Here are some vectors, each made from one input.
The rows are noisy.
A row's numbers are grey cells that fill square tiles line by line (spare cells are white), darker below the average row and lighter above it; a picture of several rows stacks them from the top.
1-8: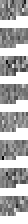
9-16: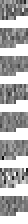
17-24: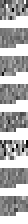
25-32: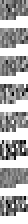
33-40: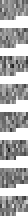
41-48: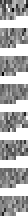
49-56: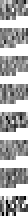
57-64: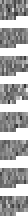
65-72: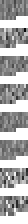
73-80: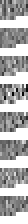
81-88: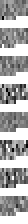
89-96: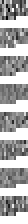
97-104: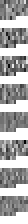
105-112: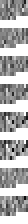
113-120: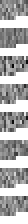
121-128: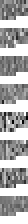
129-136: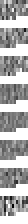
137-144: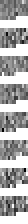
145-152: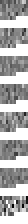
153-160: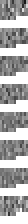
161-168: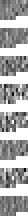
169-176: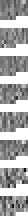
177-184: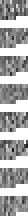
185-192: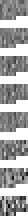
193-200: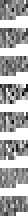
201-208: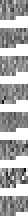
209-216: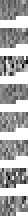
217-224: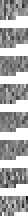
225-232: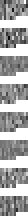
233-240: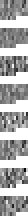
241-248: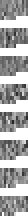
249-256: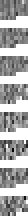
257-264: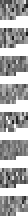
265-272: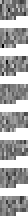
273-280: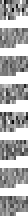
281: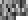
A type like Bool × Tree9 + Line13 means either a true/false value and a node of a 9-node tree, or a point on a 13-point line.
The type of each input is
Line7 + Line10 + List3(Line8).
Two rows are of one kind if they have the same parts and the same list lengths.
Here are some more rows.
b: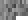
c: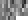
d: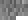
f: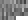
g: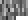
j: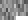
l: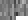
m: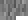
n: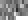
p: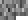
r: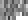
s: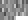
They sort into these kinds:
b, d, l, m
c, r
f
g, p
j, s
n

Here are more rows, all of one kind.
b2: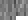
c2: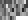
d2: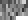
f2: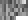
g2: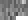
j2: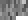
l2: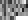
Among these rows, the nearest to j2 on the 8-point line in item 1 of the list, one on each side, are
c2 and d2.
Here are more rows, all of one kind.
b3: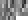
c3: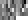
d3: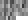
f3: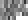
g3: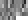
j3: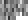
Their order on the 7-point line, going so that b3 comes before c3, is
j3, f3, g3, d3, b3, c3.
